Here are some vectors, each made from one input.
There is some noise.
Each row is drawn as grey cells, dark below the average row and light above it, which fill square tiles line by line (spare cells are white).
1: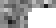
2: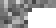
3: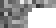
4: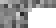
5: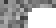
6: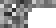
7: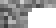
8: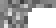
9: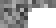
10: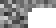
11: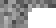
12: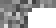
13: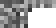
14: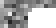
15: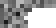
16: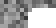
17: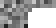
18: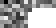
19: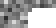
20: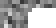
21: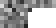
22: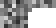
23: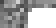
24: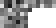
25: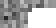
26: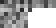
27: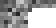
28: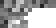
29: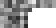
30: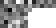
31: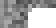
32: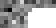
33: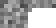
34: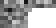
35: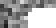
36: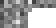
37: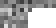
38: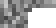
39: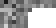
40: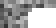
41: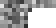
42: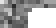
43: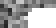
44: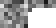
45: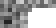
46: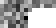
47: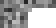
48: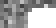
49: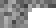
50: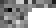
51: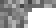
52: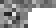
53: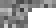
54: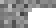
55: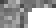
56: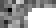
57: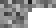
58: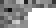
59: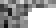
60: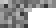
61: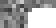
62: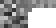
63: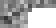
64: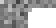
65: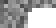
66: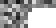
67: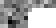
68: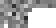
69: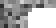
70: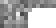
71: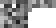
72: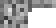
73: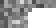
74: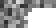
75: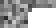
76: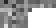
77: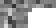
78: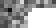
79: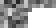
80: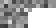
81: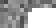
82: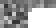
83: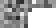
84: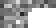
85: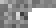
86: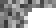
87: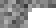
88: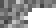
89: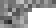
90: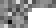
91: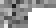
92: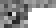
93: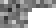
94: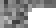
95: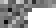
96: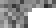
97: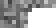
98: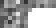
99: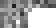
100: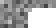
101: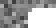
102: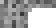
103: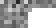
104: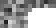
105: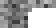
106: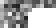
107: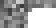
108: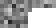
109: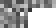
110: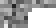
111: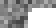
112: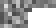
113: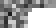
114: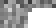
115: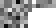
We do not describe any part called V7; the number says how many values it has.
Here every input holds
a point on a 10-point line, together with either a point on a 6-point circle, or a value of V7.
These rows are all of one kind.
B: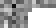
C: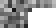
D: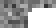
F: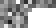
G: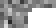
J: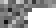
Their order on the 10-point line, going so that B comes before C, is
J, F, G, B, D, C.
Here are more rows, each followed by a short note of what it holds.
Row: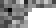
a point on a 6-point circle and a point on a 10-point line
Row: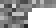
a point on a 6-point circle and a point on a 10-point line
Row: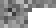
a point on a 10-point line and a value of V7
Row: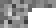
a point on a 10-point line and a value of V7
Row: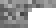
a point on a 6-point circle and a point on a 10-point line
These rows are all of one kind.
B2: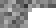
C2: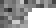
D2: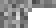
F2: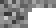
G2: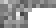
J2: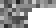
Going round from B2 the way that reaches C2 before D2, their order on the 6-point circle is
B2, F2, J2, C2, D2, G2.
